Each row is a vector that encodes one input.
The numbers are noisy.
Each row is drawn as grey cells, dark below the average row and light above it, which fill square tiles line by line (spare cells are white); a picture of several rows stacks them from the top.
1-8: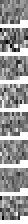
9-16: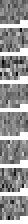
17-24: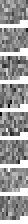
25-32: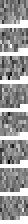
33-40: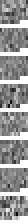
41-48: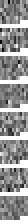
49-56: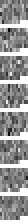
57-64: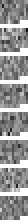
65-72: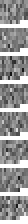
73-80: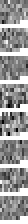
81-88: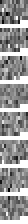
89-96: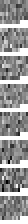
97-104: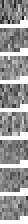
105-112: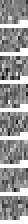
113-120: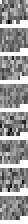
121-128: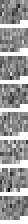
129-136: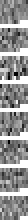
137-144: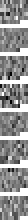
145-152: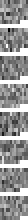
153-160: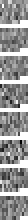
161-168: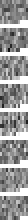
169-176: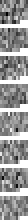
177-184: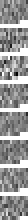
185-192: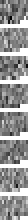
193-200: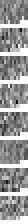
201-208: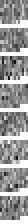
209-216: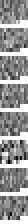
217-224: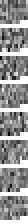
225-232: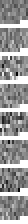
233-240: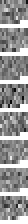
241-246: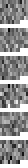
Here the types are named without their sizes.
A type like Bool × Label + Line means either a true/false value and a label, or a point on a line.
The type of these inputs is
((Bool × Bool × Bool × Bool + Unit) × Line + Label) × Label.
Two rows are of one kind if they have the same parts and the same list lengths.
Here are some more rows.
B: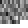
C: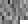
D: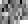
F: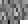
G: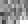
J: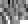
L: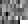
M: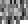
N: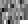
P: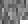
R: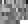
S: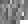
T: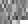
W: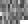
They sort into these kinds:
B, C, G, J, L, P, R, S, T
D, F, M, N
W

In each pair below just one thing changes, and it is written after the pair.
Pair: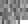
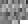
the place on the line
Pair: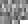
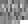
one of the four true/false values
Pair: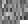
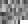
the label
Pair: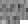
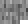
one of the four true/false values
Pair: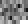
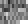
the label
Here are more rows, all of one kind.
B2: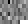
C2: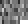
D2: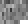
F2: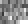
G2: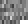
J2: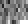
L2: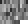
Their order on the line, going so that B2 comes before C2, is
F2, D2, L2, B2, G2, C2, J2.
